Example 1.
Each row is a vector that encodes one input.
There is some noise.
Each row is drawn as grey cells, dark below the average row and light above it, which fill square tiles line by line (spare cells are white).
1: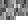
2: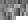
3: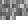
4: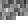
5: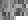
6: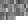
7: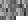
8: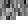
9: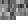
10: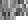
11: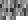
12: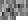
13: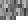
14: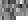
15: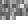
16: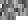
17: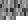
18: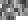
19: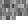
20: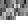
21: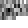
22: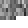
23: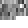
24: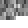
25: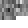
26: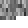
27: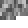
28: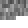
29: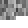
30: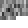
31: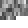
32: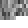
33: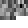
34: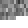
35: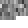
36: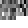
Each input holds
either one of 5 labels, or a point on a 5-point line.
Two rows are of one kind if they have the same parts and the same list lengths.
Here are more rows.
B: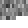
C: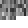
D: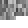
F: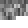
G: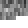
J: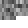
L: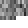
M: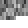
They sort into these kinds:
B, D, F, G, M
C, J, L

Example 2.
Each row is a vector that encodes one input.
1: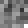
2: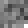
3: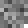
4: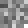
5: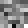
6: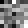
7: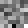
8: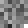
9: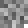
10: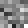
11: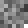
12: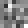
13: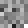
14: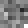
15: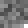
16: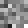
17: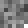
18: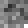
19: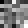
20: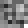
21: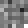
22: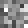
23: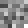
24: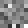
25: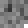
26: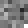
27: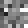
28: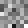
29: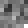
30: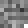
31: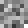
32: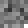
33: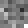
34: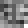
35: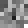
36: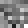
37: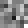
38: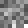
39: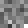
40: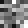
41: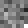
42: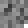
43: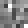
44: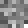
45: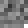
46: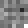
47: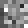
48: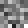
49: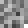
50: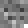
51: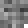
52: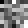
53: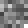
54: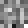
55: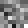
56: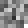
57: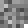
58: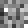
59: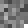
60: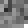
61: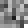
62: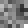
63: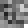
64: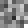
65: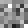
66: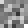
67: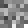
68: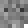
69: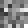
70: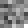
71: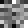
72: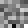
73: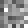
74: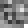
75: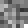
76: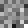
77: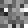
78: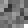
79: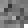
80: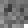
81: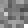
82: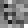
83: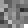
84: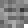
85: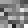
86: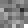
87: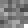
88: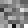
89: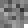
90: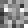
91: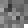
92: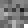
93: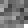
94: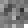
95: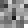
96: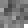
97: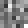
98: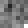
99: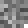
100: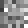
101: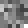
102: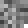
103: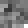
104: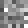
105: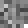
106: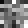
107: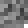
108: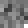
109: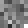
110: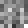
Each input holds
a list of up to two points on a 5-point line.
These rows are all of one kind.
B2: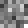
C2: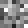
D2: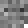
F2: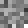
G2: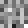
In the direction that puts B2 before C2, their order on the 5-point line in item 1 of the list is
D2, F2, B2, G2, C2.
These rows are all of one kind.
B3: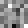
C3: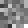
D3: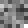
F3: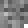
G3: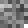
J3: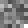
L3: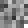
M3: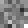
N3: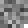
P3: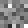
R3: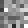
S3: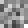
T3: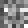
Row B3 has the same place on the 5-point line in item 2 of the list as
D3, G3, J3 and P3.
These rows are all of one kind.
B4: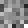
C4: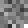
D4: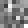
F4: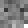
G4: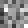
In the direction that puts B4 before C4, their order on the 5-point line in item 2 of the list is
F4, B4, G4, C4, D4.
